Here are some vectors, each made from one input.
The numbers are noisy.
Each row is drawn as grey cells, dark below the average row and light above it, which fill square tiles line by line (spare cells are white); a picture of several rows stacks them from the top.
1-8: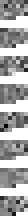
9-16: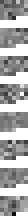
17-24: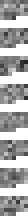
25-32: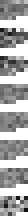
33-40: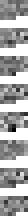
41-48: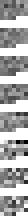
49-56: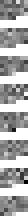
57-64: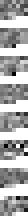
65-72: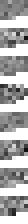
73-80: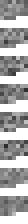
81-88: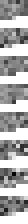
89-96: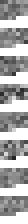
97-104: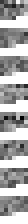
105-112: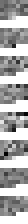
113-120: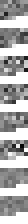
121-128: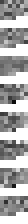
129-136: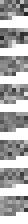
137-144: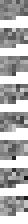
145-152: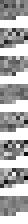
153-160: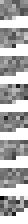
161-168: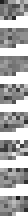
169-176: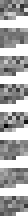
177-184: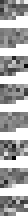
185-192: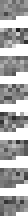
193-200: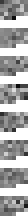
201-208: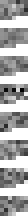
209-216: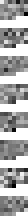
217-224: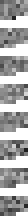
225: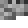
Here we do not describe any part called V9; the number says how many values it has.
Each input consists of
a list of up to three items, each a true/false value and a value of V9.
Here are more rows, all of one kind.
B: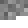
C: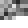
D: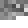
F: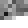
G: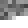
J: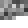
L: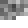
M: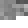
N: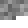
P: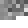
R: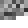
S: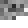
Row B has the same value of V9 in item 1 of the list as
J, N and P.
